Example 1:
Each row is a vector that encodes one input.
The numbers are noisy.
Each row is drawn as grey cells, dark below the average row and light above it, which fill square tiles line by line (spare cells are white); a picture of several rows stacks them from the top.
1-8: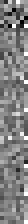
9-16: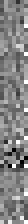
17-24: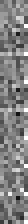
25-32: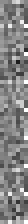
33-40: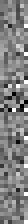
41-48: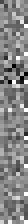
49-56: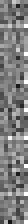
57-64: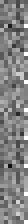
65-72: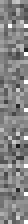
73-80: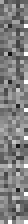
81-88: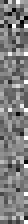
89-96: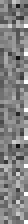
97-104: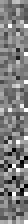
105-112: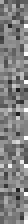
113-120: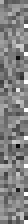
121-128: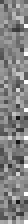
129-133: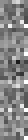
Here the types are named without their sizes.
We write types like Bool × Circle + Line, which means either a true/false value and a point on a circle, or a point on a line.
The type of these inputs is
List(Line).
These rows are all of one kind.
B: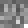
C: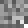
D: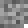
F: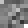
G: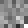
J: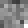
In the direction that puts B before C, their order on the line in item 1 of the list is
B, J, F, D, G, C.
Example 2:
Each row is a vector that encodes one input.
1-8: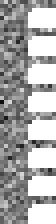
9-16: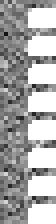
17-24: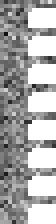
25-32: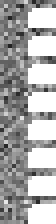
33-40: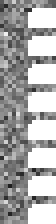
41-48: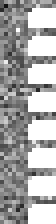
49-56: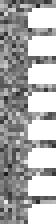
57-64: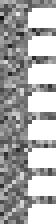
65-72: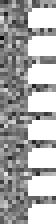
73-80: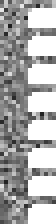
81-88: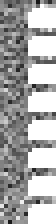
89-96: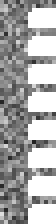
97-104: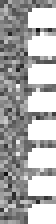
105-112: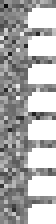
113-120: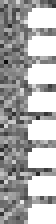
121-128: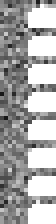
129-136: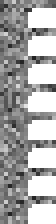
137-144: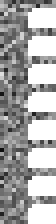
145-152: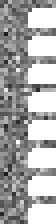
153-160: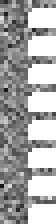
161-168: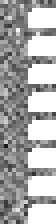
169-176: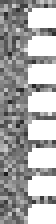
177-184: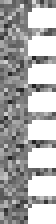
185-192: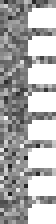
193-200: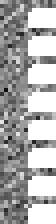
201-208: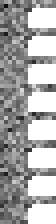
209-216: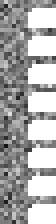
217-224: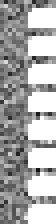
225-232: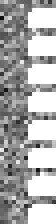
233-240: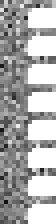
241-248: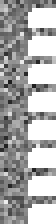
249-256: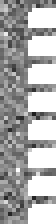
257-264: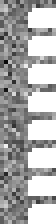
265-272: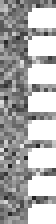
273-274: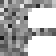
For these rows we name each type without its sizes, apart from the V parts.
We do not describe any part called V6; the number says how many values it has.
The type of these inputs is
Label × V6 + Tree.
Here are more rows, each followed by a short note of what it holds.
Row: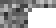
a node of a tree
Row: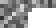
a label and a value of V6
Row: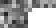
a node of a tree
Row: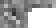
a node of a tree
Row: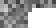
a node of a tree
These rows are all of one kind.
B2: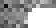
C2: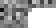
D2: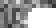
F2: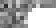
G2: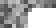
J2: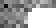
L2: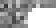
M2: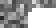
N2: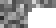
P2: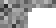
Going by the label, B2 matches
F2, J2 and L2.
